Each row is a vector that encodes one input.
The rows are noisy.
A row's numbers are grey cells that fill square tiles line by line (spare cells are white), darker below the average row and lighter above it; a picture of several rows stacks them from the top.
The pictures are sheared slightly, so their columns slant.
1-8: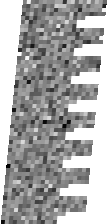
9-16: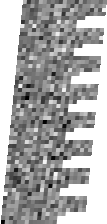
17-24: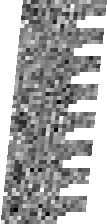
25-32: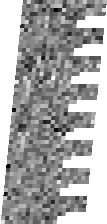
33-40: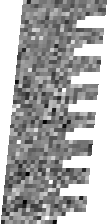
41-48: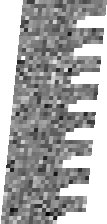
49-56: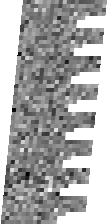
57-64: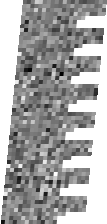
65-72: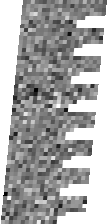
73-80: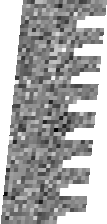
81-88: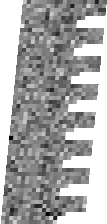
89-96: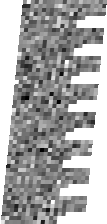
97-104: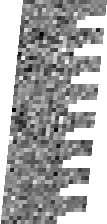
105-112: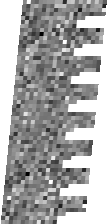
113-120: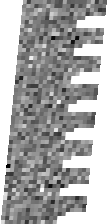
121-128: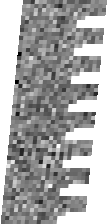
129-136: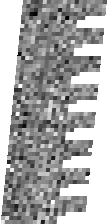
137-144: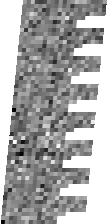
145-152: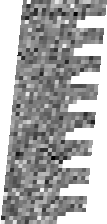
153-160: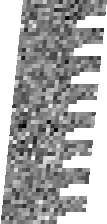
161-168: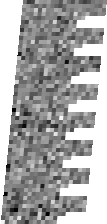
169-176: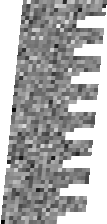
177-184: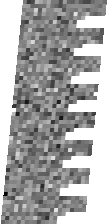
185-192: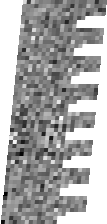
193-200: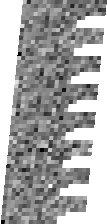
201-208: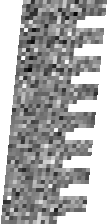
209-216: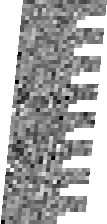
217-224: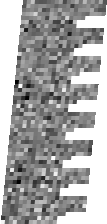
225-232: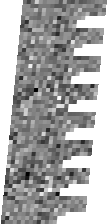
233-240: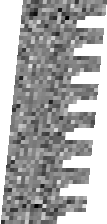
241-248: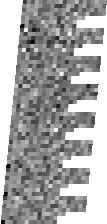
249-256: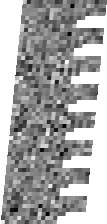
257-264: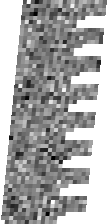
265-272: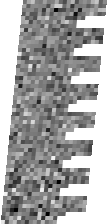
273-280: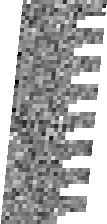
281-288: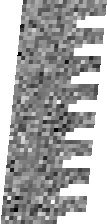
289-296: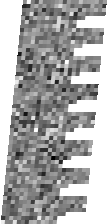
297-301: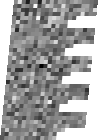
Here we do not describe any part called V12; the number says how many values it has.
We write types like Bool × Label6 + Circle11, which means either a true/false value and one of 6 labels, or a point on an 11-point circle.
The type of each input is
Bool × (Circle9 + List2(V12)).
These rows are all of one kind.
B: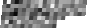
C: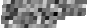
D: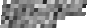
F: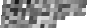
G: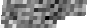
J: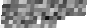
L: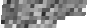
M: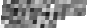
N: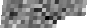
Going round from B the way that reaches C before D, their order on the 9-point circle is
B, C, M, F, J, L, D, G, N.
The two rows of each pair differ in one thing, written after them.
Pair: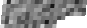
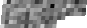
the value of V12 in item 2 of the list
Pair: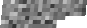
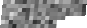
the value of V12 in item 2 of the list
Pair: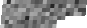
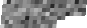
the value of V12 in item 2 of the list
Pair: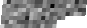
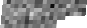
the value of V12 in item 2 of the list
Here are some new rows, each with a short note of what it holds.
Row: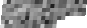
a true/false value, together with a list of two items
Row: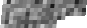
a true/false value, together with a list of two items
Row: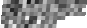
a point on a 9-point circle and a true/false value
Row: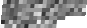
a point on a 9-point circle and a true/false value
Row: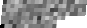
a true/false value, together with a list of one item
